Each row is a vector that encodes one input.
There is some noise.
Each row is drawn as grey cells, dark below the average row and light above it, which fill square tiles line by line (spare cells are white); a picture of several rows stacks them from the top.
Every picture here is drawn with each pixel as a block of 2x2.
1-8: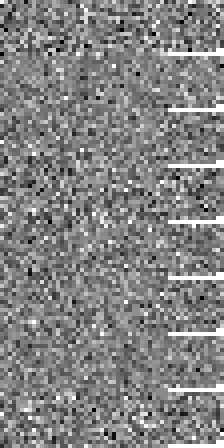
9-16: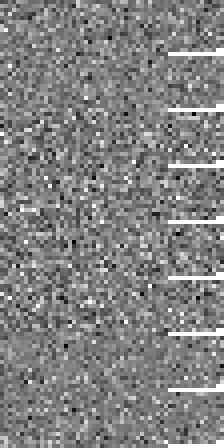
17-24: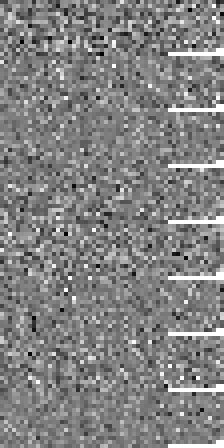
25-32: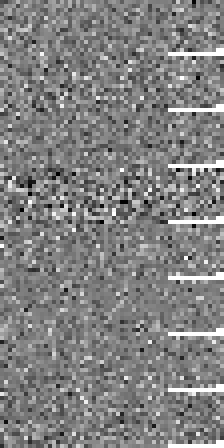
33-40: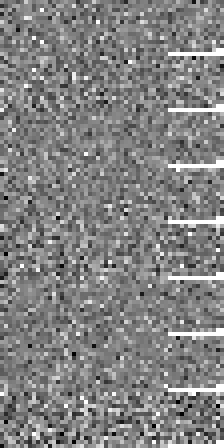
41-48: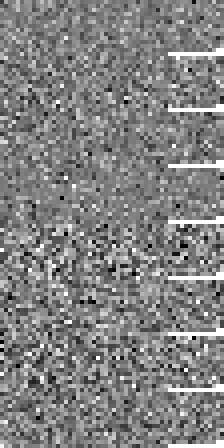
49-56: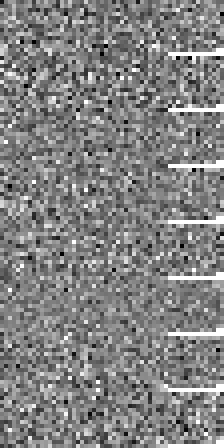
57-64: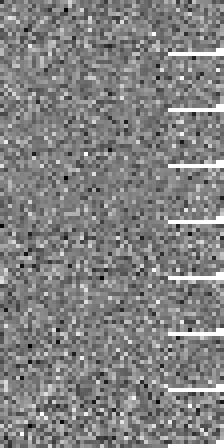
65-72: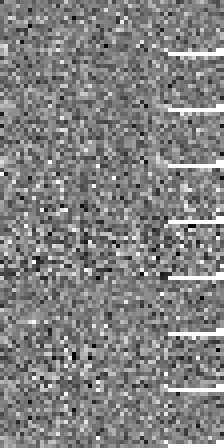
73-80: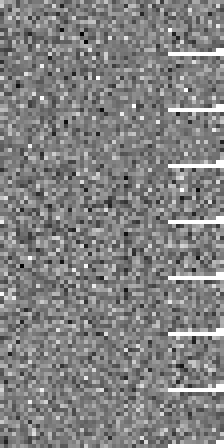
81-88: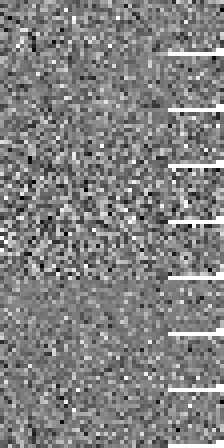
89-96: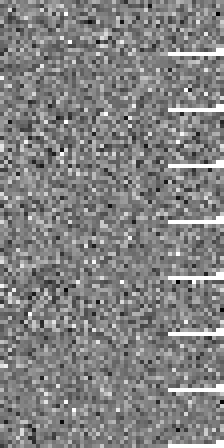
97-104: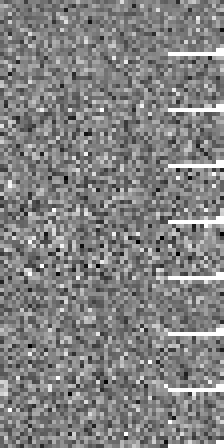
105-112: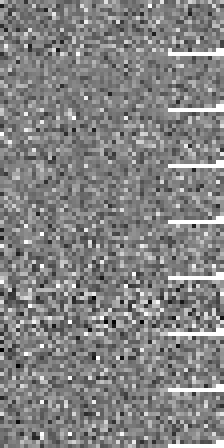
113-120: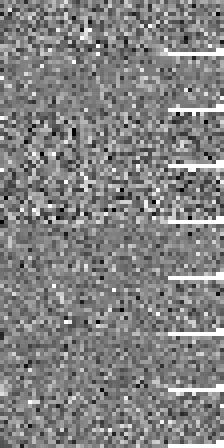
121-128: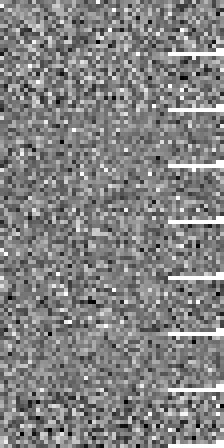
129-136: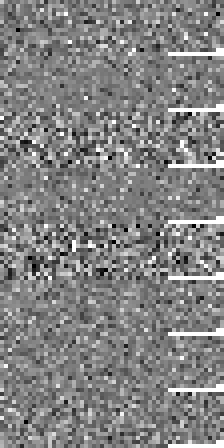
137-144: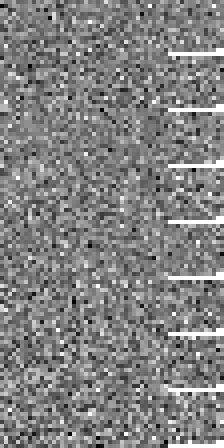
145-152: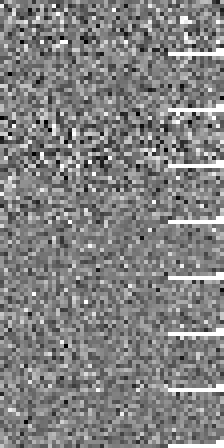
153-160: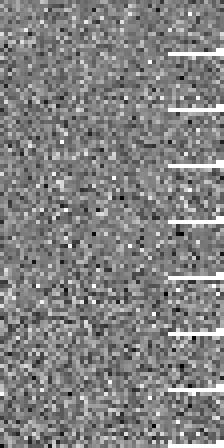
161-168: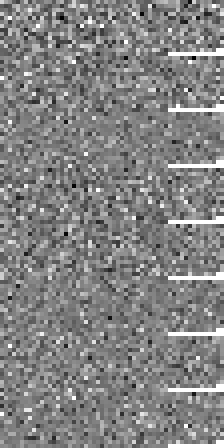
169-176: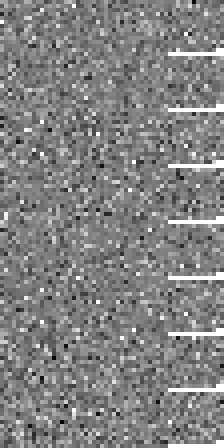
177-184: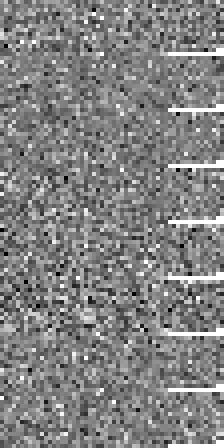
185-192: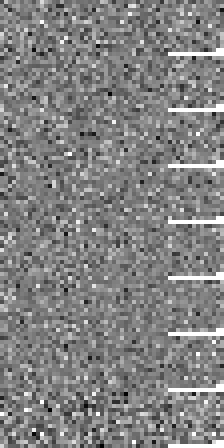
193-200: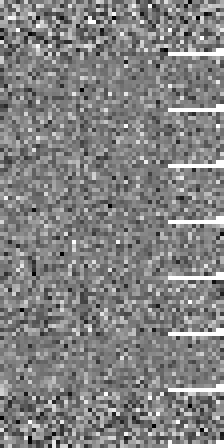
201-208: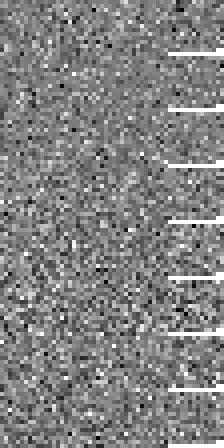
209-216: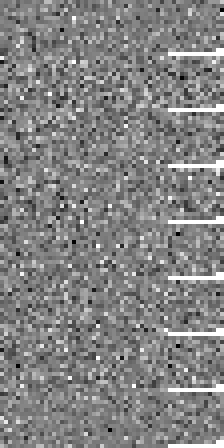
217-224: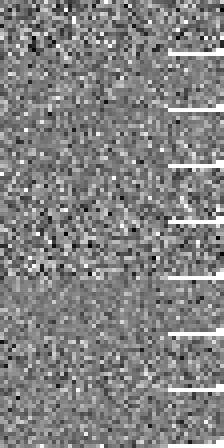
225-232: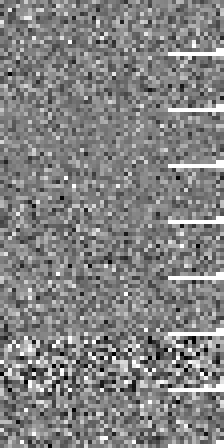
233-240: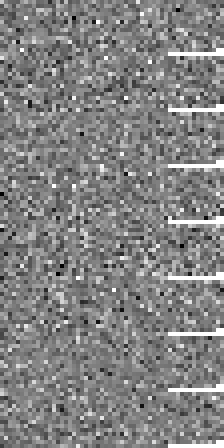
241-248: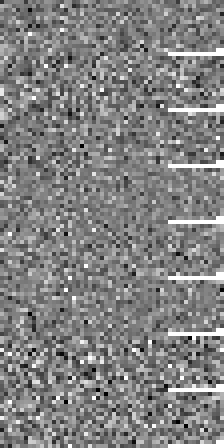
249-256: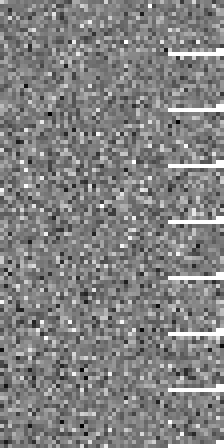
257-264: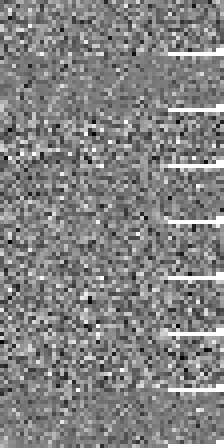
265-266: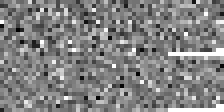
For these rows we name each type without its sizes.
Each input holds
a node of a tree.
